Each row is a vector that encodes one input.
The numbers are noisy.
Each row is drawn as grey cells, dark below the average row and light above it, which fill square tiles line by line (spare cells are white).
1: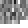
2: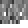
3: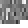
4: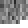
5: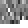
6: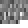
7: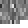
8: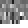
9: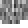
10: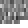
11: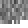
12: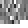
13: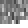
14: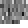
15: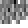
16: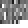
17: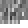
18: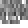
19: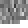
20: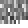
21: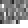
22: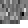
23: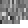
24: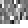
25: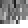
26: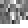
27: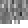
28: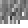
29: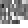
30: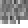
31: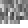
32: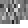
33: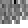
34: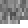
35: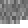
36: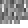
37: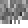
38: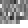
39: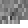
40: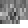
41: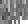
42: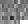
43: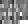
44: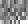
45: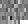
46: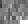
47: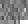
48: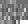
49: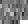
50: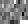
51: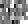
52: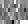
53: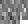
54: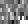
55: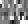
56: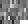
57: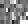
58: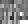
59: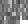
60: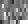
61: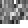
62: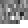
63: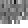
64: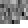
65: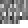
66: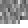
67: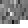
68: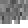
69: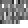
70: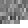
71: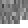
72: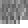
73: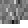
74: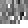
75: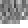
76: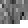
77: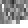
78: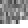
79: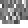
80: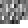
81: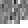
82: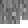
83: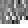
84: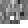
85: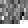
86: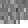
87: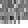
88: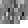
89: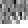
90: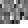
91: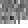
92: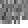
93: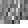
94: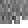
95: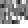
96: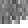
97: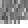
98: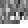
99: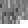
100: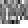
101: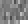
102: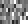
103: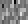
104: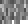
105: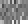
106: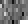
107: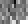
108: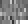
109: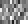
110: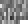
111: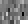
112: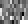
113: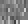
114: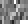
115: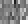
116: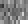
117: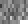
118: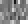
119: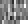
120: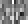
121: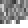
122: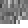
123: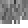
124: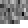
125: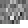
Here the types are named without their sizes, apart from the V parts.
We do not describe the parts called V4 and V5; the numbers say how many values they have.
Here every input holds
either a point on a line and a true/false value, or a value of V4 and a value of V5.
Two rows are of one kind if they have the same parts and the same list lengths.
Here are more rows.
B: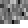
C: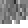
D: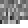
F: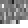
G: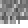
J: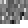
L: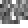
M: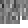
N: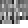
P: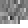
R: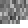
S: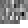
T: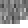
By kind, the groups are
B, J, L, S
C, D, F, G, M, N, P, R, T

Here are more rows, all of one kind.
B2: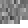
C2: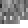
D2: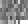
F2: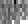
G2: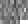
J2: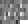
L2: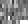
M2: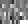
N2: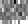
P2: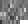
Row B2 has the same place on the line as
L2, M2 and P2.
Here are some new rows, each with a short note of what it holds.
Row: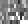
a value of V4 and a value of V5
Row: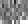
a point on a line and a true/false value
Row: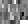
a value of V4 and a value of V5
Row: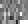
a point on a line and a true/false value
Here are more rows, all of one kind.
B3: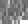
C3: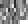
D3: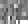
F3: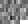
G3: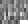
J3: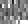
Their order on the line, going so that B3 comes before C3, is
J3, B3, G3, C3, D3, F3.
